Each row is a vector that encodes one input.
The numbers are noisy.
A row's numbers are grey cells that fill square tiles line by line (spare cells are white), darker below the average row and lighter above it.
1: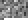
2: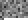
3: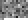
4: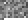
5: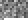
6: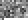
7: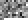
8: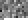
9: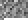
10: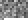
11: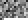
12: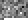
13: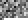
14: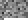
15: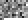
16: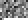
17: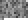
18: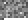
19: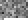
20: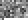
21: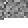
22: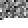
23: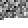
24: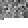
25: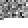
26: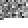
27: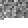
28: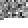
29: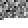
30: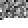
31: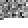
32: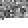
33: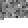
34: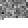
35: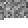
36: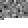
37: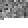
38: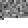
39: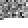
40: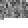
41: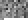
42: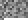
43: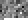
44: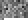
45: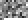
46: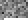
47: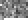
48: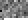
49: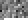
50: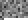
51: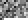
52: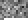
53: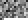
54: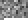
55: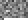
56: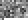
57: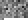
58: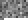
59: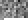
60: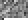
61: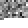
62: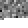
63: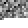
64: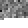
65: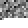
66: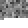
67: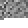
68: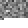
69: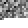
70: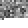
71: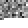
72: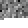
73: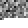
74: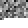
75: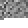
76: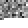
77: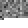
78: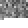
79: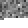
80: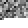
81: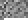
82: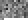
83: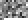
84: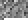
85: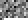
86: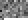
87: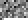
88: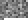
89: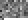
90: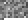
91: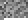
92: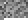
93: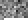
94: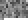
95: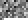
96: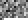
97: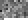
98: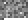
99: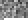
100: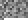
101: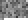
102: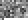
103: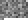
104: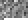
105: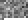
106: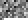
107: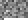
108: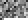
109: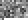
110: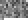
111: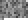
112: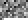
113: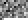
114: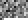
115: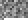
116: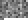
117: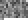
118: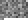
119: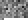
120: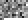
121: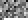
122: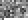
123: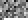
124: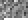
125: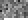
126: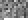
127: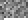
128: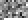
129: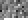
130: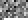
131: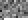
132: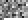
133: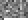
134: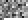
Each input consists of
either a point on each of two 11-point lines, or a list of up to two points on a 5-point line.
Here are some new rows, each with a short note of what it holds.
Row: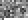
the empty list
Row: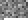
a point on each of two 11-point lines
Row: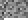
a point on each of two 11-point lines
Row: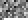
a list of two items
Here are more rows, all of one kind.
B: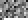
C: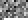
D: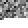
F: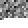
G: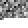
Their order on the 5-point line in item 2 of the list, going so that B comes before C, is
D, B, C, F, G.
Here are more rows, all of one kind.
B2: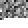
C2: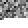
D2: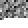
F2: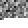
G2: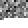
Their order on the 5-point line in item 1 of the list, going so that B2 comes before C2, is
B2, D2, G2, F2, C2.
